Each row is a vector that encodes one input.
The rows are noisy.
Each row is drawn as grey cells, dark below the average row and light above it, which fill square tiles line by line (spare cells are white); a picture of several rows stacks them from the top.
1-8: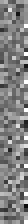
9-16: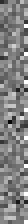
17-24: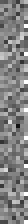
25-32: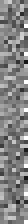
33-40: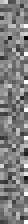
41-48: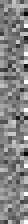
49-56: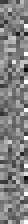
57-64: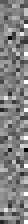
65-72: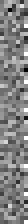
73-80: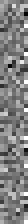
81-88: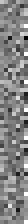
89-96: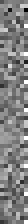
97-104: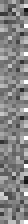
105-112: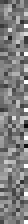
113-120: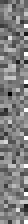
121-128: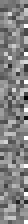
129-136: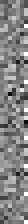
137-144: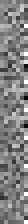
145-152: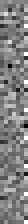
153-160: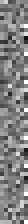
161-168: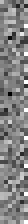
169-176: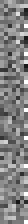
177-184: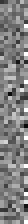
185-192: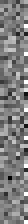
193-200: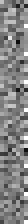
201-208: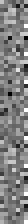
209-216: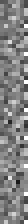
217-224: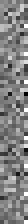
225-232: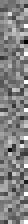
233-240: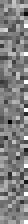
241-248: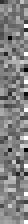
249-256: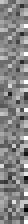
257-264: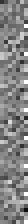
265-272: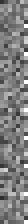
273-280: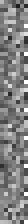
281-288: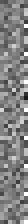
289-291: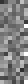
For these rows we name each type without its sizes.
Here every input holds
either a label, or a node of a tree.
